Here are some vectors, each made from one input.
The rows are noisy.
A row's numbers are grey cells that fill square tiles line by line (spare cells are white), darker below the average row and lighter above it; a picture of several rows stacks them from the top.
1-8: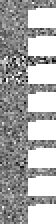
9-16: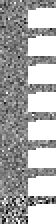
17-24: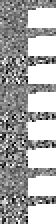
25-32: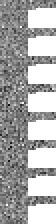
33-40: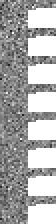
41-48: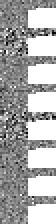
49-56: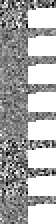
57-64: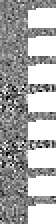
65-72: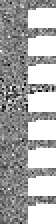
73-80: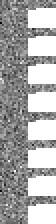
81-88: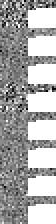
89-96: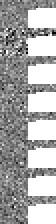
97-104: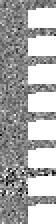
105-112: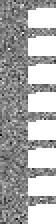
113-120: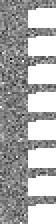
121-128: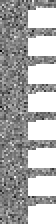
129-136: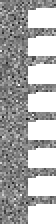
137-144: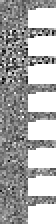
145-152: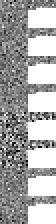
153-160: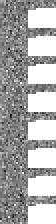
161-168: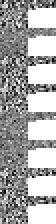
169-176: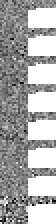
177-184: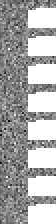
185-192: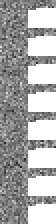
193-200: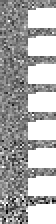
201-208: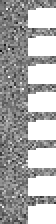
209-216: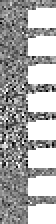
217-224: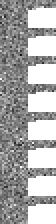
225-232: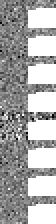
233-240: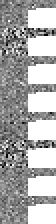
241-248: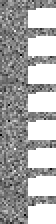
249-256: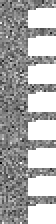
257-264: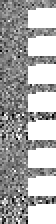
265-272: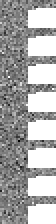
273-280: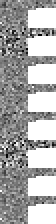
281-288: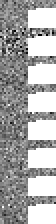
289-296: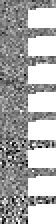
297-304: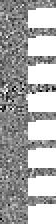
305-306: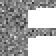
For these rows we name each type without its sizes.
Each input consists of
either a label and five true/false values, or a point on a line.
